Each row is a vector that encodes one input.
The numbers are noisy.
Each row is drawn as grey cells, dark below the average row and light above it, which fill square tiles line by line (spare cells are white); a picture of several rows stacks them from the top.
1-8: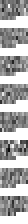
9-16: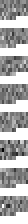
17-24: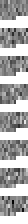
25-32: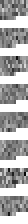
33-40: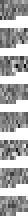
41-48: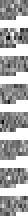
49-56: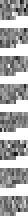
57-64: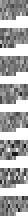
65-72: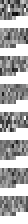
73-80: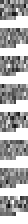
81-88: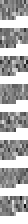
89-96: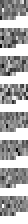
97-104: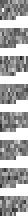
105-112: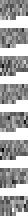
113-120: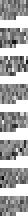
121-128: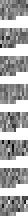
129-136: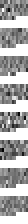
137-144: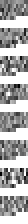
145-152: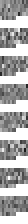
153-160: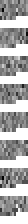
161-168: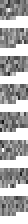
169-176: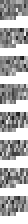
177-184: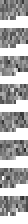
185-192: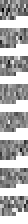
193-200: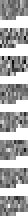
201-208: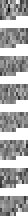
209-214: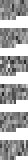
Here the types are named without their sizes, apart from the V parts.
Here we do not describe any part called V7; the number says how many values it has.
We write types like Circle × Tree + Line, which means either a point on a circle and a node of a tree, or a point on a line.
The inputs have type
Tree × Tree + V7.
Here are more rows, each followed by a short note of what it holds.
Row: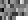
a value of V7
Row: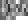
a value of V7
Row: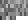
a value of V7
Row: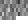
a node of each of two trees
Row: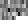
a node of each of two trees
